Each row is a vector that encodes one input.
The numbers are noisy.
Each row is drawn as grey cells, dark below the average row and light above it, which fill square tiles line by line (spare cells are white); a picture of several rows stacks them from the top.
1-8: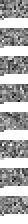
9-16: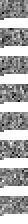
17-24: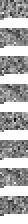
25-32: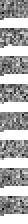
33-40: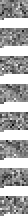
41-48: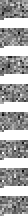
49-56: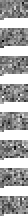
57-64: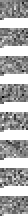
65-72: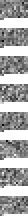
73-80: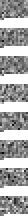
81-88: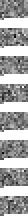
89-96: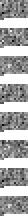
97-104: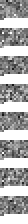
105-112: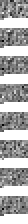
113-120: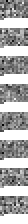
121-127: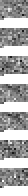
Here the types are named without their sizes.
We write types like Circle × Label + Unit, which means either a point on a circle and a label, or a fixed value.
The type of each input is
Circle × (Circle + Tree).
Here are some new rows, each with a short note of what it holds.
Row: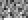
a point on each of two circles
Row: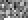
a point on each of two circles
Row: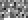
a point on each of two circles
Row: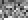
a point on each of two circles
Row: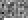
a point on a circle and a node of a tree
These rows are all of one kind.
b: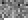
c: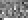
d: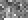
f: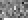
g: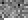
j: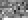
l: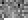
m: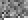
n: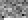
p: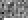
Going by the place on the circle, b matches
g and l.
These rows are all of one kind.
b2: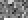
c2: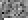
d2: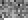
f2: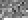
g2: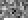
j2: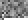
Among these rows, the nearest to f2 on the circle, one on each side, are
d2 and g2.
